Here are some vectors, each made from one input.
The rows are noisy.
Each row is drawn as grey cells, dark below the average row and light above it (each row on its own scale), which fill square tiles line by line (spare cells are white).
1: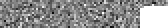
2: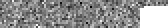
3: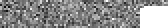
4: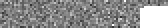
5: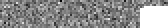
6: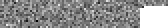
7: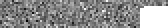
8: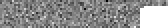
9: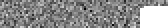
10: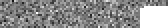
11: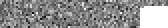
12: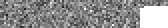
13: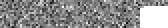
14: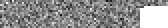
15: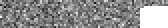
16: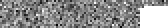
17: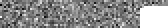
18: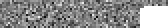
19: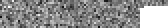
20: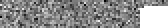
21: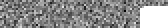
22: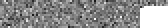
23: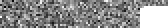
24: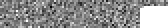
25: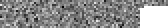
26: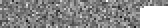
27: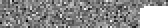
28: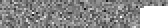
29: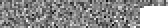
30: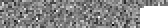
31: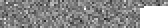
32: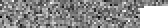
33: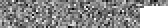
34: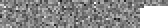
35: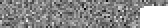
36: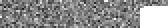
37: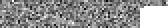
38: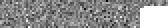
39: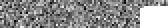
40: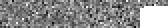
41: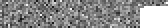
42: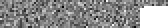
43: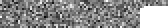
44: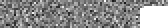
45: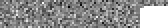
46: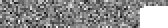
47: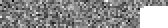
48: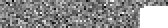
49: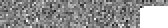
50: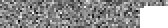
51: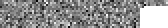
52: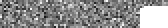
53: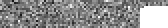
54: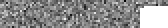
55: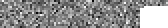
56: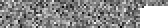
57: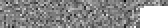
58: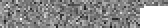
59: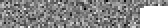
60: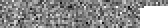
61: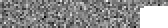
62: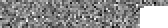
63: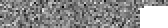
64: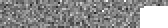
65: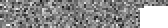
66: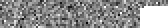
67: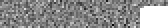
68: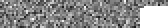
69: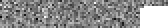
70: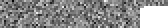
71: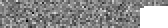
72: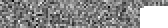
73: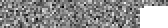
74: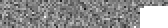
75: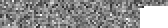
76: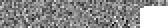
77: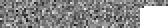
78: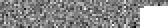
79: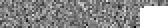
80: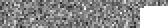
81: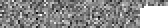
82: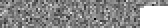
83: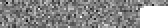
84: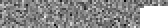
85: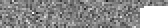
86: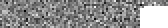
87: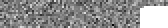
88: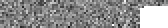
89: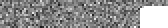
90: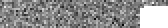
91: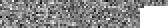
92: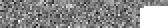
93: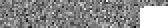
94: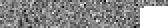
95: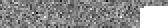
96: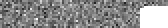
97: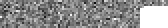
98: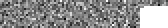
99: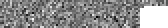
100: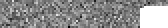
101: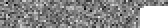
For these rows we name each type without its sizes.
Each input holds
a true/false value, together with either a point on a circle, or a fixed value.
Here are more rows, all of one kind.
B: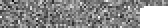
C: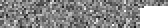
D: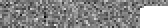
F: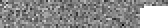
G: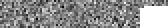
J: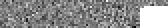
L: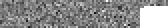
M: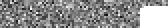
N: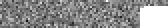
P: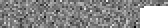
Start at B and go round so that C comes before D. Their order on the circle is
B, C, P, J, N, L, G, F, D, M.
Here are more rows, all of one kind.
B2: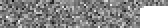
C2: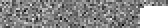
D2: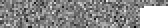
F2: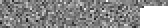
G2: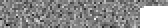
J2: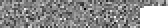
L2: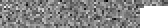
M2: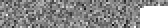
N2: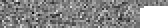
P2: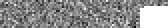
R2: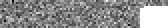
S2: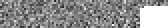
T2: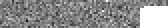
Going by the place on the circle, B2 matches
G2, R2 and S2.
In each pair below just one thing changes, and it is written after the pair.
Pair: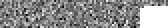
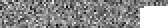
the true/false value
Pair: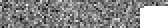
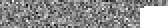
the place on the circle
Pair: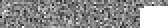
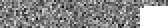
the place on the circle
